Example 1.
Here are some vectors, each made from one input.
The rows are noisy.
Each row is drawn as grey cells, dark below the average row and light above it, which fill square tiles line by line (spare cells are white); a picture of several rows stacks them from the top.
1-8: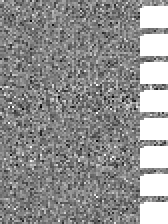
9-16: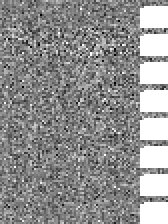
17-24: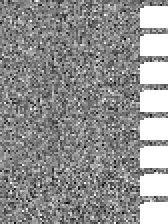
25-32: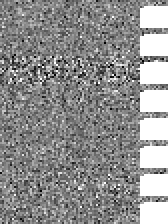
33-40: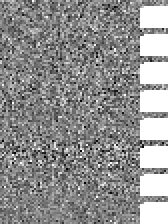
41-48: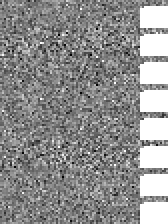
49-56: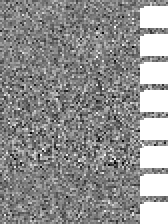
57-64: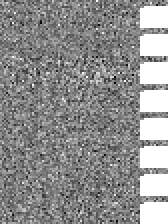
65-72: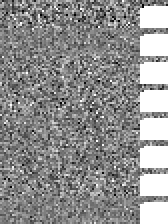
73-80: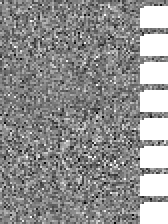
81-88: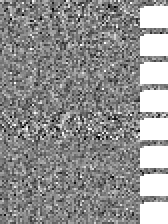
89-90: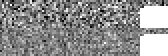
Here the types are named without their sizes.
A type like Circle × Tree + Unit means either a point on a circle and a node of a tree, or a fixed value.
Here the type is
Line × (Line + Tree).
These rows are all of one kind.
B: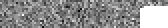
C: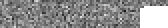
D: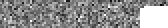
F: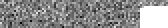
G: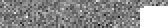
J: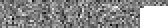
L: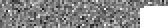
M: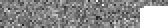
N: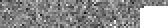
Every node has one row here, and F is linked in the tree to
B and J.
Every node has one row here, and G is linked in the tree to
C, J and M.
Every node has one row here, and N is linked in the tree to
C.
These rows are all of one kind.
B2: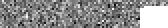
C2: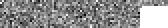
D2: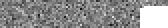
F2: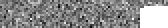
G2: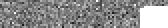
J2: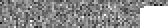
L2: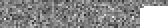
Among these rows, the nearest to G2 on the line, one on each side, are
B2 and C2.
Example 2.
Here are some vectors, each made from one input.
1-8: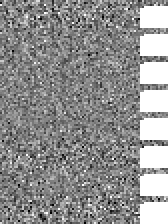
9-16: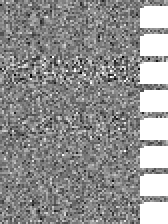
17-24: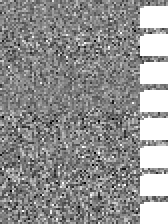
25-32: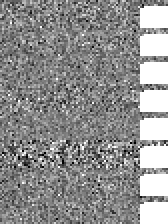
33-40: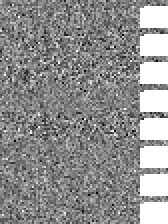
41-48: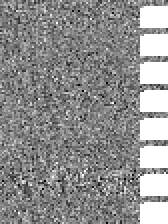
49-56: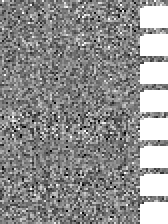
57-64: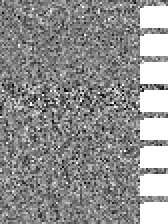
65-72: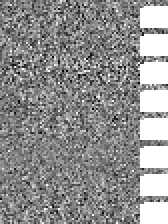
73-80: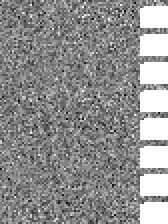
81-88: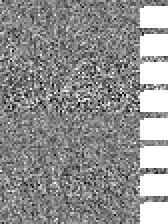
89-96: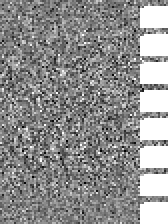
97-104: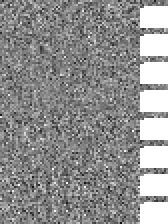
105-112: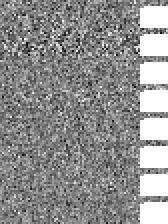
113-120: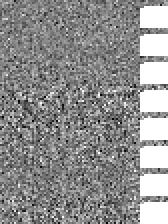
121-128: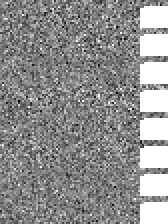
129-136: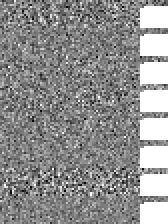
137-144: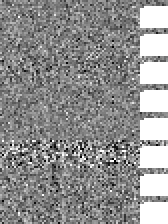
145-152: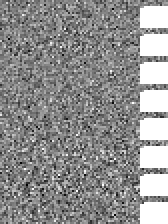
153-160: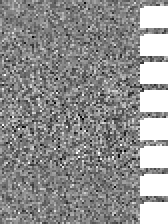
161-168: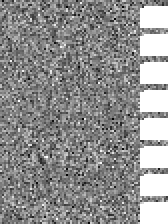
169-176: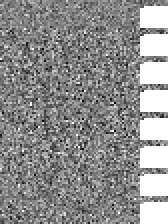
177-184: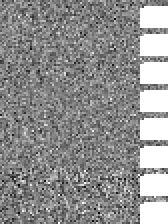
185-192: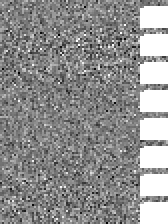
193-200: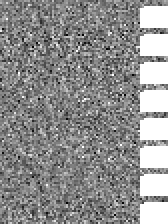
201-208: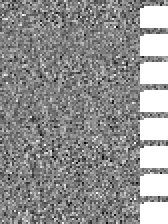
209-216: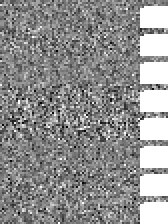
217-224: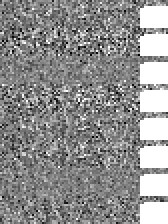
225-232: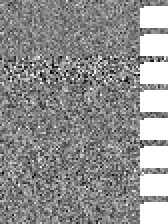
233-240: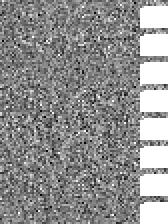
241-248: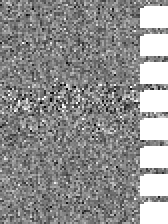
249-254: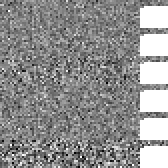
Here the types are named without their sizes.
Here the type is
List(Line) × (Tree + Unit).
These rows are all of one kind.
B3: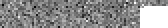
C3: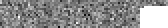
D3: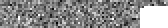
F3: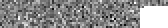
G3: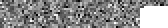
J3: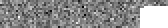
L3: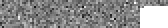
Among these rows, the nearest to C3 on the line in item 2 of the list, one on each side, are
J3 and L3.
